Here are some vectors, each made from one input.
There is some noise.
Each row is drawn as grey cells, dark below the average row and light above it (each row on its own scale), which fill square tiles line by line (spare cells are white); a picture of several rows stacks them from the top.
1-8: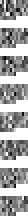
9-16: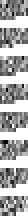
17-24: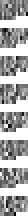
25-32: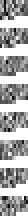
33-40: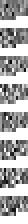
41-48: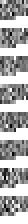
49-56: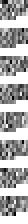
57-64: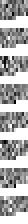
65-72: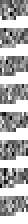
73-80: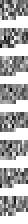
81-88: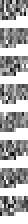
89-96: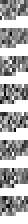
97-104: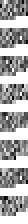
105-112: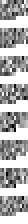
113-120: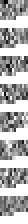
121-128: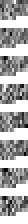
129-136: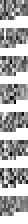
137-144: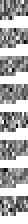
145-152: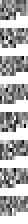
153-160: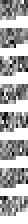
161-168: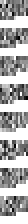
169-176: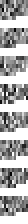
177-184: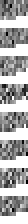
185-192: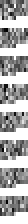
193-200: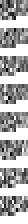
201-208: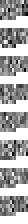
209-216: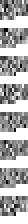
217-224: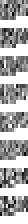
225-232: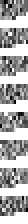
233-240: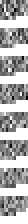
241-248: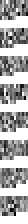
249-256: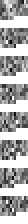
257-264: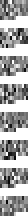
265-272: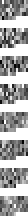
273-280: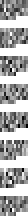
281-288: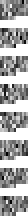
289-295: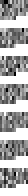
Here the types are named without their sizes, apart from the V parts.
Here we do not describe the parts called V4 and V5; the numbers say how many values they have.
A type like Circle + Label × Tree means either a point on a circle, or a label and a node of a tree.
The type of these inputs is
Bool × ((Circle + Unit) × Line × Line + V4 × V5).
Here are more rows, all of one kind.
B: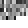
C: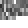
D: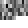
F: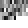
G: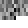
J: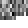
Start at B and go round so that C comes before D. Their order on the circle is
B, G, F, J, C, D.
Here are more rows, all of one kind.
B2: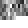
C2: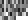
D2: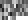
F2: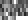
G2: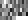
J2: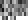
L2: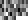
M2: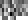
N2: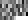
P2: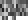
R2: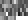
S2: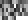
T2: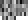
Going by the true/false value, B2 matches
G2 and N2.
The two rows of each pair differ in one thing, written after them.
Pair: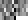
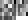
the true/false value
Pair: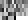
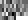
the place on the circle
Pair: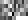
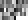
the true/false value
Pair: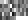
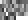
the true/false value
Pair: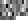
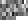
the place on the circle
